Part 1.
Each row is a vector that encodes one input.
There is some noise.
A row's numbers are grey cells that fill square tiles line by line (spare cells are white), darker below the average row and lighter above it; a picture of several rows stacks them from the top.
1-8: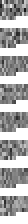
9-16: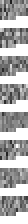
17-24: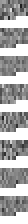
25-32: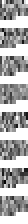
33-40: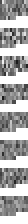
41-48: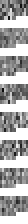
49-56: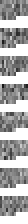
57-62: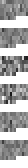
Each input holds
either a node of a 7-node tree, or a node of an 8-node tree.
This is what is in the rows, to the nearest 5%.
About 40% of them hold a node of a 7-node tree. The rest hold a node of an 8-node tree.
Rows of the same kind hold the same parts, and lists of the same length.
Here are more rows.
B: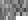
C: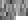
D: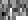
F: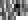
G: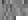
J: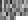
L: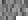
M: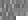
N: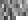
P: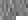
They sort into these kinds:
B, C, D, J
F, G, L, M, N, P

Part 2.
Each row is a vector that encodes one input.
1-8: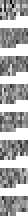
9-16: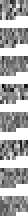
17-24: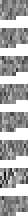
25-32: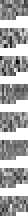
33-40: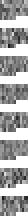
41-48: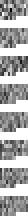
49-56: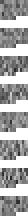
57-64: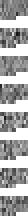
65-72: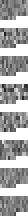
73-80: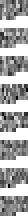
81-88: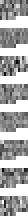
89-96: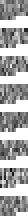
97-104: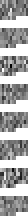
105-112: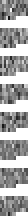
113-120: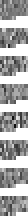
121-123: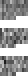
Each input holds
either a node of a 7-node tree, or a node of a 13-node tree.
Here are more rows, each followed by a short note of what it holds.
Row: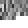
a node of a 7-node tree
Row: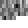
a node of a 13-node tree
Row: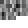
a node of a 13-node tree
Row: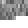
a node of a 7-node tree
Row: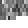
a node of a 7-node tree
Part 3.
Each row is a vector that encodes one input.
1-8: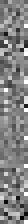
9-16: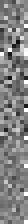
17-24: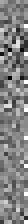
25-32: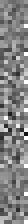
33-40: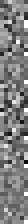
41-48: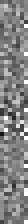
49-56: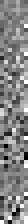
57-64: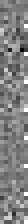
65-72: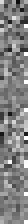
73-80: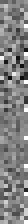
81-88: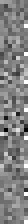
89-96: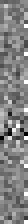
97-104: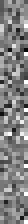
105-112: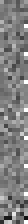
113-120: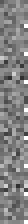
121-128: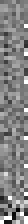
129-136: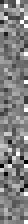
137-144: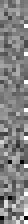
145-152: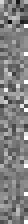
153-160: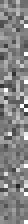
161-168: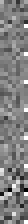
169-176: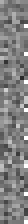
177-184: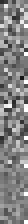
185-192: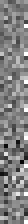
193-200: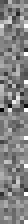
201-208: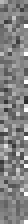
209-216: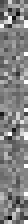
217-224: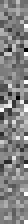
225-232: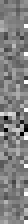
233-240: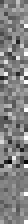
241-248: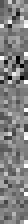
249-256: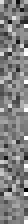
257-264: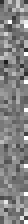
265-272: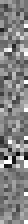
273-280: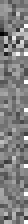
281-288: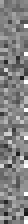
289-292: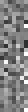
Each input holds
a list of up to two points on an 11-point line.
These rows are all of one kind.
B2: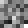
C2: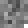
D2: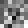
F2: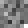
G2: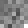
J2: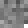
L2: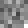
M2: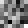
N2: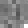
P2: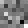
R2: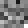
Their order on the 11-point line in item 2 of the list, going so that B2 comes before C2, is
L2, P2, D2, G2, B2, F2, N2, J2, M2, C2, R2.
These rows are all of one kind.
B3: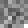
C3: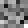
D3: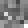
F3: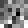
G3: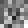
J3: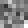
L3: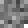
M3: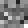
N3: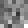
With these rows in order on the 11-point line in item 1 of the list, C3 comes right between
B3 and L3.
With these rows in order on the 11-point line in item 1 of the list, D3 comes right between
G3 and M3.
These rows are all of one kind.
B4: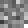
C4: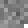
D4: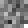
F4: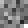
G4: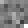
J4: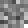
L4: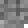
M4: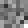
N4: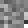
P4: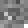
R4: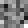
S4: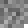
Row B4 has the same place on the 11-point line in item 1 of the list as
G4, J4 and R4.
